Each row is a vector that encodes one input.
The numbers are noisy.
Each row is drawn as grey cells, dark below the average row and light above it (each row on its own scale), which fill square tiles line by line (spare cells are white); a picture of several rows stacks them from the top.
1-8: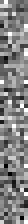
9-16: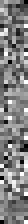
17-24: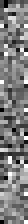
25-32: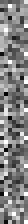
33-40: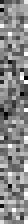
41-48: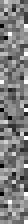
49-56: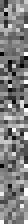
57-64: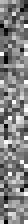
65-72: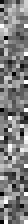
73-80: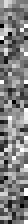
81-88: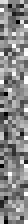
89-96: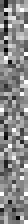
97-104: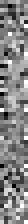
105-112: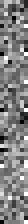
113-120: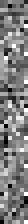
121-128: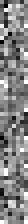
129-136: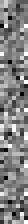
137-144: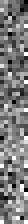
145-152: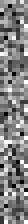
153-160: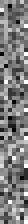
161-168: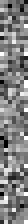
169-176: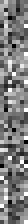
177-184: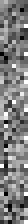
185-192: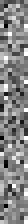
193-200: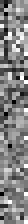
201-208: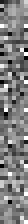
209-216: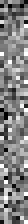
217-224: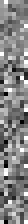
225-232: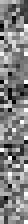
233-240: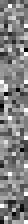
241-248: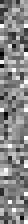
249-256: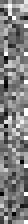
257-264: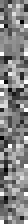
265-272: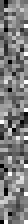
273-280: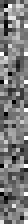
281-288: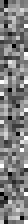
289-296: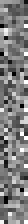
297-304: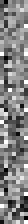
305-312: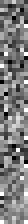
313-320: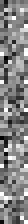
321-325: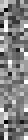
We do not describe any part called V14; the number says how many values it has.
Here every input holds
a true/false value, together with either a point on an 11-point line, or a value of V14.
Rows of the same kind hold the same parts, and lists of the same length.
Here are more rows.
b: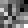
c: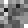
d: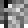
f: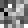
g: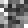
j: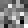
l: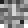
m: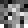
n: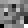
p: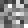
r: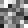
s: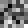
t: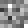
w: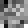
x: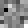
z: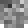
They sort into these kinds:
b, d, f, j, m, n, p, w
c, g, l, r, s, t, x, z

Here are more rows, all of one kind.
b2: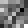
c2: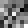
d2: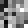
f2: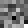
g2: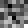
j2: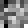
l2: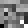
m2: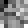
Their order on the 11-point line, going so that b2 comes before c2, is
m2, d2, g2, j2, b2, c2, l2, f2.
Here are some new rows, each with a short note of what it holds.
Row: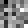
a point on an 11-point line and a true/false value
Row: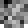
a point on an 11-point line and a true/false value
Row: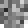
a true/false value and a value of V14
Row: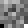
a point on an 11-point line and a true/false value
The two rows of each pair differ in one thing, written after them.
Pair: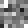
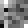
the value of V14
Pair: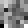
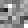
the true/false value
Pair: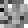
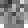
the value of V14
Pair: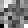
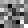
the value of V14
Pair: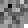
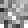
the true/false value
